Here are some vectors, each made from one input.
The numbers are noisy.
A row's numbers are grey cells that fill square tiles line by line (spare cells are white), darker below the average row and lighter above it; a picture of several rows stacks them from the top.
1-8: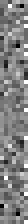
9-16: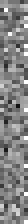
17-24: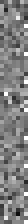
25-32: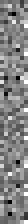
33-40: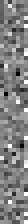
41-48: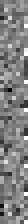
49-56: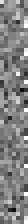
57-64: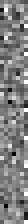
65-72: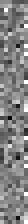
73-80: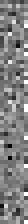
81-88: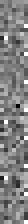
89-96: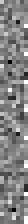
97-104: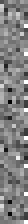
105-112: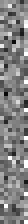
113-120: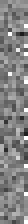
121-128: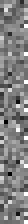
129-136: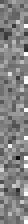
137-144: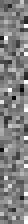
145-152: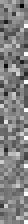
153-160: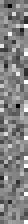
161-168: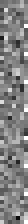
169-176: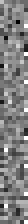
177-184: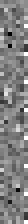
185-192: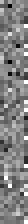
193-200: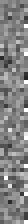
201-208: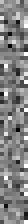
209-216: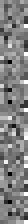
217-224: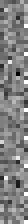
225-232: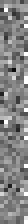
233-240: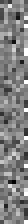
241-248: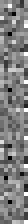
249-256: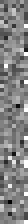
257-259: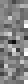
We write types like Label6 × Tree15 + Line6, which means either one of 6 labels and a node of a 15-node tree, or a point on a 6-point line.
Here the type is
Tree10 × Tree11 × Tree11 × (Tree11 + Unit).
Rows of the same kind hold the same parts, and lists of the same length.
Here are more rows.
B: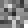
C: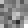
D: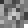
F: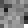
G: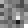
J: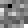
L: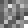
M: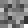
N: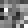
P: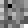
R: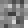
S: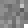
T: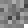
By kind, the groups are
B, D, F, G, J, L, N, S
C, M, P, R, T

